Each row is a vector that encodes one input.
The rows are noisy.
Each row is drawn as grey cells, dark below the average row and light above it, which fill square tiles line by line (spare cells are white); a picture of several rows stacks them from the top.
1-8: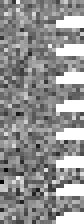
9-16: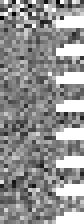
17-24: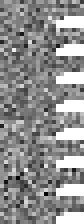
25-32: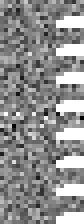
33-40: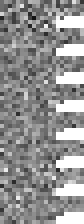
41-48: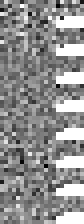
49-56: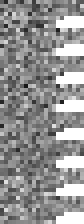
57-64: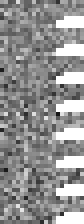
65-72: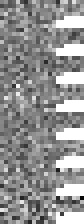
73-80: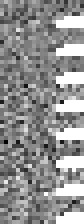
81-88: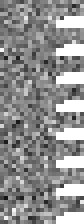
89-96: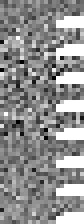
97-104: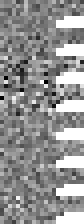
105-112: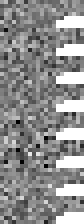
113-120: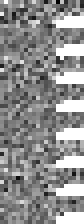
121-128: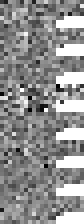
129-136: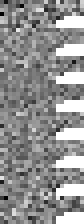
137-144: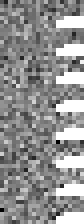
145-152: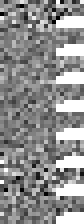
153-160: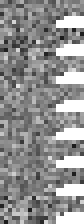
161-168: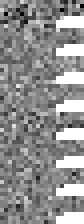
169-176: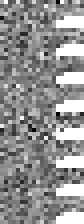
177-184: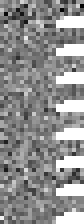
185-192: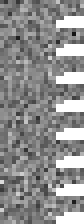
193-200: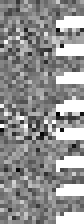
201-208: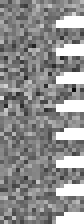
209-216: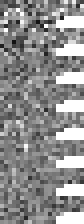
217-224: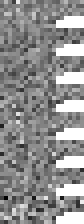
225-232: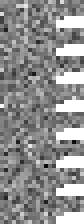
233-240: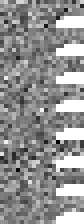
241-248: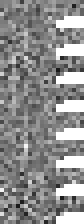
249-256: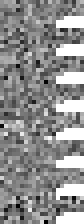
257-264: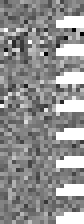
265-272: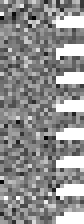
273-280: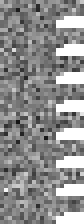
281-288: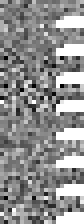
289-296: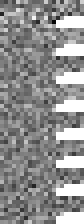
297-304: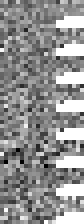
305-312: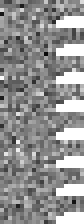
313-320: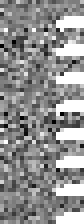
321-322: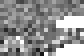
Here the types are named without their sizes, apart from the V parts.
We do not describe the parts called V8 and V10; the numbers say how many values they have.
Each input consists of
either a point on a circle, or a label, a value of V8 and a value of V10, or a point on a line.
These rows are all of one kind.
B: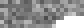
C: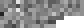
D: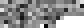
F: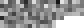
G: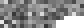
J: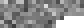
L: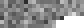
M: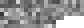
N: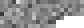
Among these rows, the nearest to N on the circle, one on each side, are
C and M.
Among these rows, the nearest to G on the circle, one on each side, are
J and L.
